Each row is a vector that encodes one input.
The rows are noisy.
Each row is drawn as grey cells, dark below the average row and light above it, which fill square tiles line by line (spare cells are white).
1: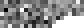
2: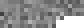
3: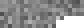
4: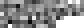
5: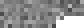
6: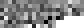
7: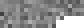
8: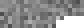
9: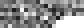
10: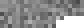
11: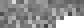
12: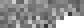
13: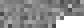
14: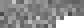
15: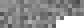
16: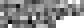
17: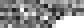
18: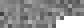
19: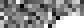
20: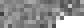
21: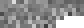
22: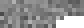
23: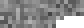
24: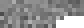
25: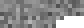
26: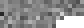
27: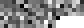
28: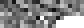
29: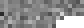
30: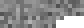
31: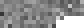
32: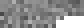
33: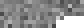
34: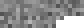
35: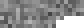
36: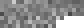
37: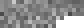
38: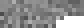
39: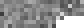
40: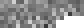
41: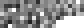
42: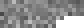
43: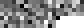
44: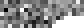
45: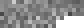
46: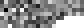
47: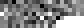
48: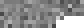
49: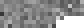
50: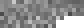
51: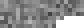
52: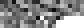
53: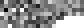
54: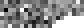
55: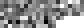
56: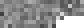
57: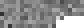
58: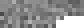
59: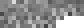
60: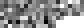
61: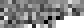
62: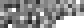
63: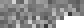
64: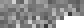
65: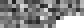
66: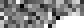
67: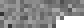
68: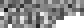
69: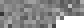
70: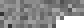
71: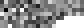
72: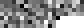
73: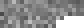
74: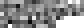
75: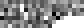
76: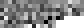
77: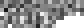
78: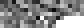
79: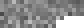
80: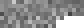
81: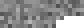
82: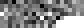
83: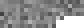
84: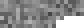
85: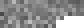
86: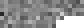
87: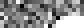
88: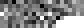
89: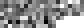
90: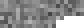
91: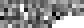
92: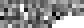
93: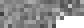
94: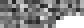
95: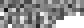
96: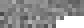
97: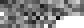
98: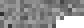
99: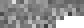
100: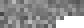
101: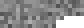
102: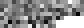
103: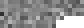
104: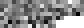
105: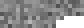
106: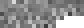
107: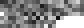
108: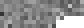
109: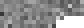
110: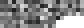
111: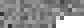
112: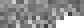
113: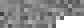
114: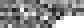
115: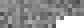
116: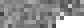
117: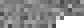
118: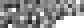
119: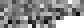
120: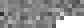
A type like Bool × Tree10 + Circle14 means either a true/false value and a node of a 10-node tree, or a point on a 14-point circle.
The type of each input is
Line16 + Tree14.
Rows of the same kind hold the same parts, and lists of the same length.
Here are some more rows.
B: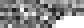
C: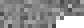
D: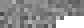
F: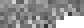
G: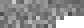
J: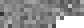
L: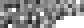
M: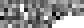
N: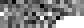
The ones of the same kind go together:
B, L, M, N
C, D, F, G, J

